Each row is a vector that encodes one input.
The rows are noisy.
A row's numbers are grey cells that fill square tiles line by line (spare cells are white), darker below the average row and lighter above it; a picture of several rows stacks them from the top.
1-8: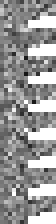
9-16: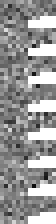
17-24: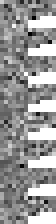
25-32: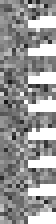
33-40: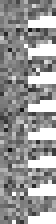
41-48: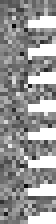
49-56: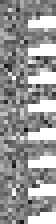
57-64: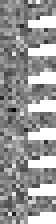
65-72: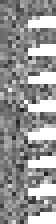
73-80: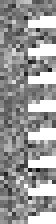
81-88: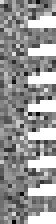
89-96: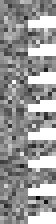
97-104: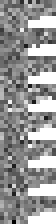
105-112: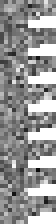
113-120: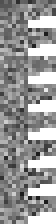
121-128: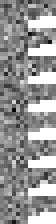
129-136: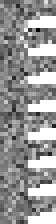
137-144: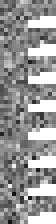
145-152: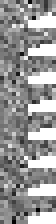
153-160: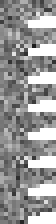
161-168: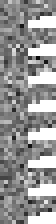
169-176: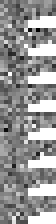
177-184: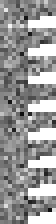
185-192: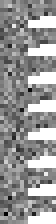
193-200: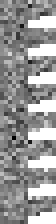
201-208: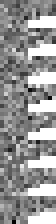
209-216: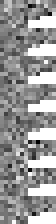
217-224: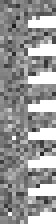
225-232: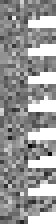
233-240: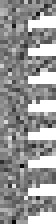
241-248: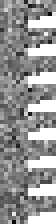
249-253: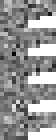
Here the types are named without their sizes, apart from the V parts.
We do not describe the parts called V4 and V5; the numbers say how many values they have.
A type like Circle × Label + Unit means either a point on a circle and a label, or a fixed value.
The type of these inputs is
Bool × Circle × Label × Label × List(V5) × V4.
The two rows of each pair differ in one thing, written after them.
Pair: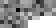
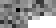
the value of V4
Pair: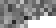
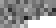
the value of V5 in item 1 of the list
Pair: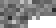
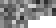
the true/false value
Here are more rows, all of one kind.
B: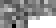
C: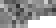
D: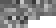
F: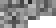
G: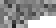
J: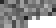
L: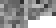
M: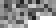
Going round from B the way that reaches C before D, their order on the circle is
B, M, G, C, D, L, F, J.
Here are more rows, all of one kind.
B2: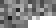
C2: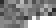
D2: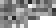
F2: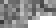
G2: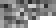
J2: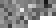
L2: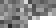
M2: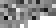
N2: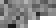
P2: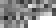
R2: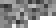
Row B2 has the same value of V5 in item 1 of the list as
C2, G2, J2 and R2.
